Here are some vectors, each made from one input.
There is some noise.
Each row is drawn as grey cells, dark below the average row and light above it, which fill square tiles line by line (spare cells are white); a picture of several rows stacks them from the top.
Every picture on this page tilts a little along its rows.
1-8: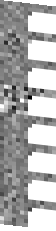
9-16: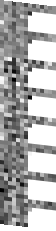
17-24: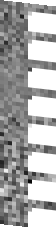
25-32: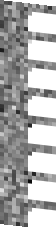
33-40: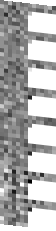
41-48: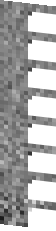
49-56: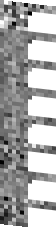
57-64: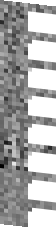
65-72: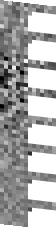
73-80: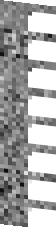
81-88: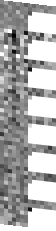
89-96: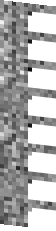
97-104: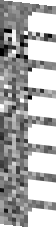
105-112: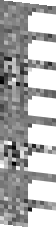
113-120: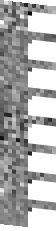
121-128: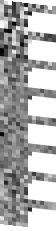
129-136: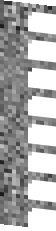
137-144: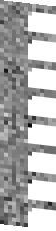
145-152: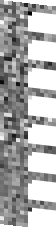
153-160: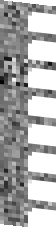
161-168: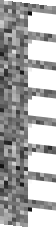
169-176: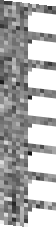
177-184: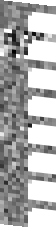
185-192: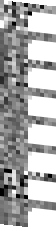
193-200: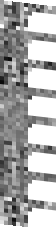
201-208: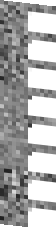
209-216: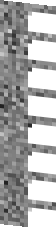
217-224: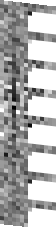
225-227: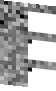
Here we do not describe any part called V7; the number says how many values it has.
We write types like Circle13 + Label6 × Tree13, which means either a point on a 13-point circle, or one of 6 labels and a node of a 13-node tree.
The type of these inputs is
Bool × Circle10 + (Tree11 + Unit) × V7.
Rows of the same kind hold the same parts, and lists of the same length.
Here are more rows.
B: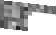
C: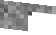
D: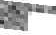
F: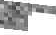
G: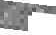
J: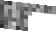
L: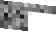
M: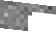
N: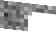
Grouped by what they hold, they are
B, C, J
D, F, L, N
G, M

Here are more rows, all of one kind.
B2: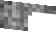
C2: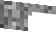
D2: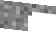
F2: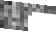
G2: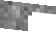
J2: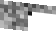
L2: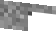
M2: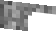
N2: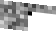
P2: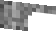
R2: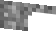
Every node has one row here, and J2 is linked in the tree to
M2.
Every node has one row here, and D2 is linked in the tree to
N2.
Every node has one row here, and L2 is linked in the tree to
C2 and R2.
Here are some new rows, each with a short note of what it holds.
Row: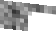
a point on a 10-point circle and a true/false value
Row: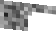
a point on a 10-point circle and a true/false value
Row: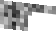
a point on a 10-point circle and a true/false value
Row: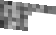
a node of an 11-node tree and a value of V7
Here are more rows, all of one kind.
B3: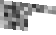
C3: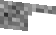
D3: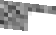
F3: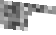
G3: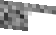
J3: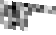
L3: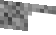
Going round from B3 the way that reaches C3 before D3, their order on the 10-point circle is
B3, F3, L3, C3, J3, D3, G3.
